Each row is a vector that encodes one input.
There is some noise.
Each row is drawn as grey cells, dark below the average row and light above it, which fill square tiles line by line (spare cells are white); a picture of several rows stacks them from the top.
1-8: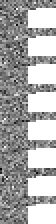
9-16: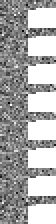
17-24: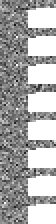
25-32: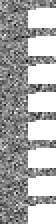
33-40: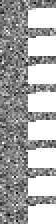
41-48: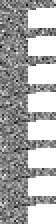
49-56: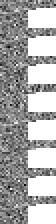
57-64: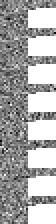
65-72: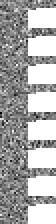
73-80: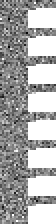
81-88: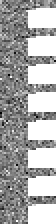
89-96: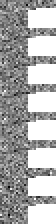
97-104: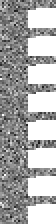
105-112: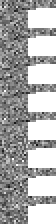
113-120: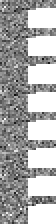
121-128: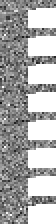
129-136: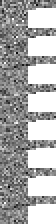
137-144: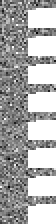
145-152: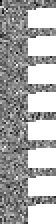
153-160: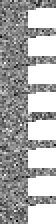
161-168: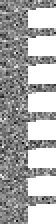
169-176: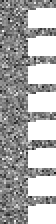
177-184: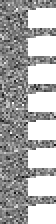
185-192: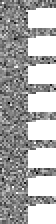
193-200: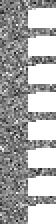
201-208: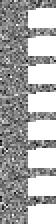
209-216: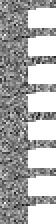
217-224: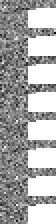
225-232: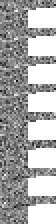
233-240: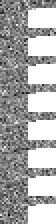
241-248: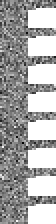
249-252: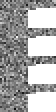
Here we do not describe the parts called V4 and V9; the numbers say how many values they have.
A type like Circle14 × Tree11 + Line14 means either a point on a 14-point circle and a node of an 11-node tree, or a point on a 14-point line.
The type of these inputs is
Line6 × (Line6 + V4) + Line10 + V9.
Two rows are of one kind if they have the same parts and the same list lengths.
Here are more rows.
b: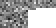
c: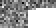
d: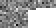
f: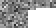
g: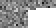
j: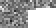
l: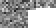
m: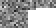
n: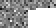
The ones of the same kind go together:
b
c
d, g, n
f, j, l, m

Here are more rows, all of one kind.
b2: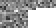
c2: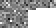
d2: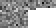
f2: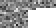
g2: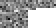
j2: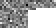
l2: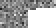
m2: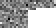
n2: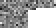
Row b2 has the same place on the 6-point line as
f2 and g2.
